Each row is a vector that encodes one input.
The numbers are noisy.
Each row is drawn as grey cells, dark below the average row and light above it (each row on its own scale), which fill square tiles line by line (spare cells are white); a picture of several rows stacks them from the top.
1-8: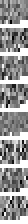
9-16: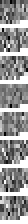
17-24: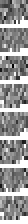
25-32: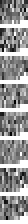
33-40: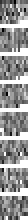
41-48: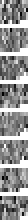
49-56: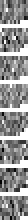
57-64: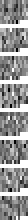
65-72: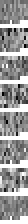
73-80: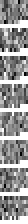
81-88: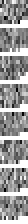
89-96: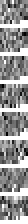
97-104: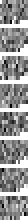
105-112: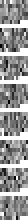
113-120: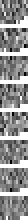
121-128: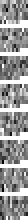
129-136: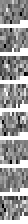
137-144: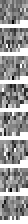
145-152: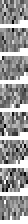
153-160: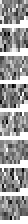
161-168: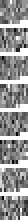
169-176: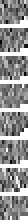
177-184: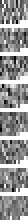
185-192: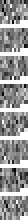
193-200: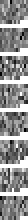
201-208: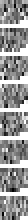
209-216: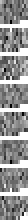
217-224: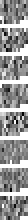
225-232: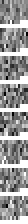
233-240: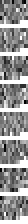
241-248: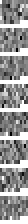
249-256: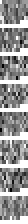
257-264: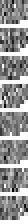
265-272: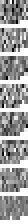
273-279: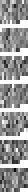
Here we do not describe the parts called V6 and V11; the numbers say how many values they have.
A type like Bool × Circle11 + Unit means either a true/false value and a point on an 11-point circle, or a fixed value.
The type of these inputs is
(Bool × Bool × Bool × Bool + Line7) × Line7 × V6 × V11.
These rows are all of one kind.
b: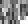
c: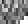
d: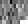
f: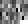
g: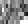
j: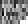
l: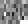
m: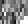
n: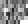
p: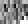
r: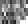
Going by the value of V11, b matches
c, f, j and l.
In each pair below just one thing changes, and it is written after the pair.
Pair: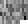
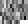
one of the four true/false values
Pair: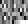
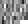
the value of V6
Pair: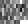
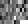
the place on the 7-point line
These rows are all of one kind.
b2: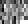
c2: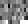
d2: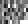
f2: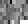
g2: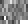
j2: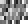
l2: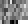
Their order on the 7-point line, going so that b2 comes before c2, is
j2, l2, g2, d2, f2, b2, c2.
